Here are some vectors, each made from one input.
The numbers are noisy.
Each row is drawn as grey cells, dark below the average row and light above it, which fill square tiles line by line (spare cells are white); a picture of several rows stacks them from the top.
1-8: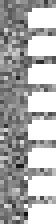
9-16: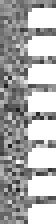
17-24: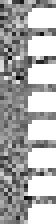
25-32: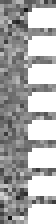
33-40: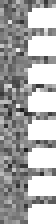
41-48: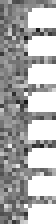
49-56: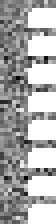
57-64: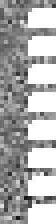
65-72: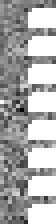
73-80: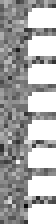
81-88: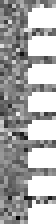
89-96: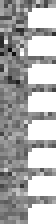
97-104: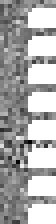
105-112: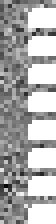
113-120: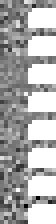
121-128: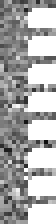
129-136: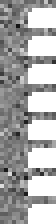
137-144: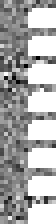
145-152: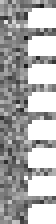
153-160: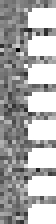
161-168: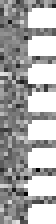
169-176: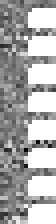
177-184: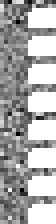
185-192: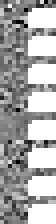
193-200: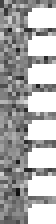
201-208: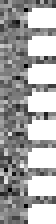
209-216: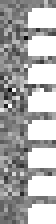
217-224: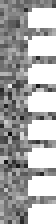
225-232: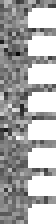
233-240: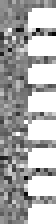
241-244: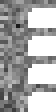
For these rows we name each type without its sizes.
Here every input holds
a point on a line.
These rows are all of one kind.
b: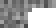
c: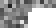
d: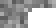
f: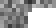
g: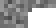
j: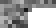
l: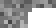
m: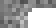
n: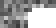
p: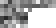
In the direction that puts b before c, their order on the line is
b, d, p, g, f, c, j, l, m, n.
